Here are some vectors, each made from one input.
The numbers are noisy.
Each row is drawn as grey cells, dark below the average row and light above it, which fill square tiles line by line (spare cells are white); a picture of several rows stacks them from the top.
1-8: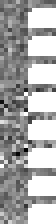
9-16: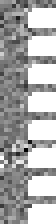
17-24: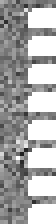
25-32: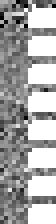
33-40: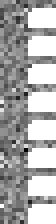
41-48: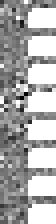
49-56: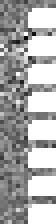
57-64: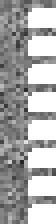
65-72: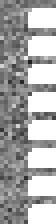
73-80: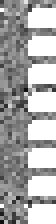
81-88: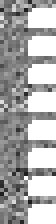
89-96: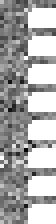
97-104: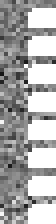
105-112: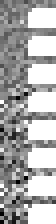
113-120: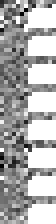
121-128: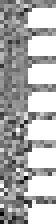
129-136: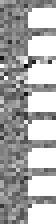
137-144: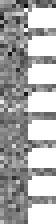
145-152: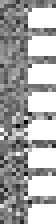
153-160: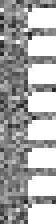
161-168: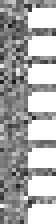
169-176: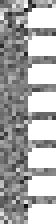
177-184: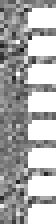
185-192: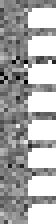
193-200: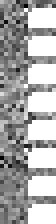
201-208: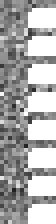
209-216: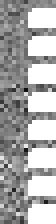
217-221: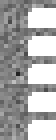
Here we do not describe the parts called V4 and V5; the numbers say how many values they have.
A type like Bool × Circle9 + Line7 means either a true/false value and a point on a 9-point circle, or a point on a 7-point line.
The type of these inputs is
(Label7 + (Line6 + V4) × V5) × Tree9.
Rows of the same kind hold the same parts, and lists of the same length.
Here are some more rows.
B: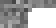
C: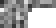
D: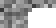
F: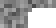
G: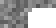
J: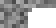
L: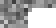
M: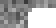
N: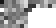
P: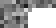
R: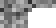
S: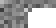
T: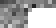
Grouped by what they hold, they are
B, F, G, J, L, M, T
C, N
D, P, R, S

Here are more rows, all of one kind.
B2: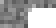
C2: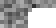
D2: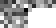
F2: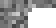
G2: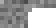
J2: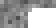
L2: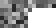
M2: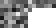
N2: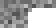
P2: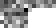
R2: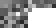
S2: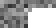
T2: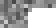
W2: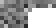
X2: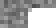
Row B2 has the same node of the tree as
G2, J2, N2 and T2.
